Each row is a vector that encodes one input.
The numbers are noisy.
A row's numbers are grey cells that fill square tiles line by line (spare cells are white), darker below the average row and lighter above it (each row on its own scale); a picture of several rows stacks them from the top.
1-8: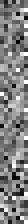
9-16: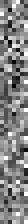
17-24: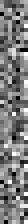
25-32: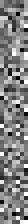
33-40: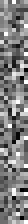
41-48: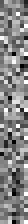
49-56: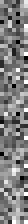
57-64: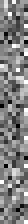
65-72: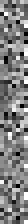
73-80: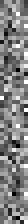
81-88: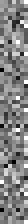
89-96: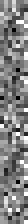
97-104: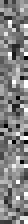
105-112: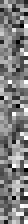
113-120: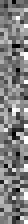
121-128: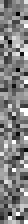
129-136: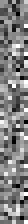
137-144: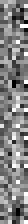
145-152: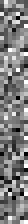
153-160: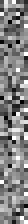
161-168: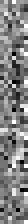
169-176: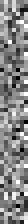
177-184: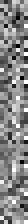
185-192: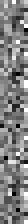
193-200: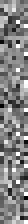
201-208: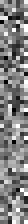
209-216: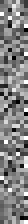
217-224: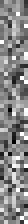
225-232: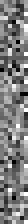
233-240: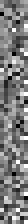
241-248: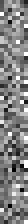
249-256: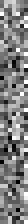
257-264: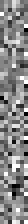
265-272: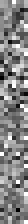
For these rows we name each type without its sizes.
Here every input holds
a label, together with either a point on a circle, or a fixed value.
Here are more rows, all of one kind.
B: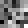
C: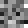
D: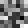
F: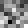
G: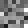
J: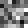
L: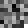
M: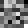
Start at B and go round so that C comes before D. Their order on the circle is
B, C, L, M, F, G, J, D.
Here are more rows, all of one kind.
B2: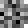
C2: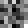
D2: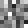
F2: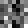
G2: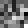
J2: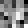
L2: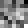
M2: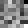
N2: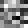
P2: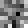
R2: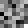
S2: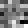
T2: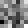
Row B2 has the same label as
D2, J2, L2 and R2.
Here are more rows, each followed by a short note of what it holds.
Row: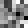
a label
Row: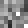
a label
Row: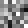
a label
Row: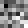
a label
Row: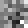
a label
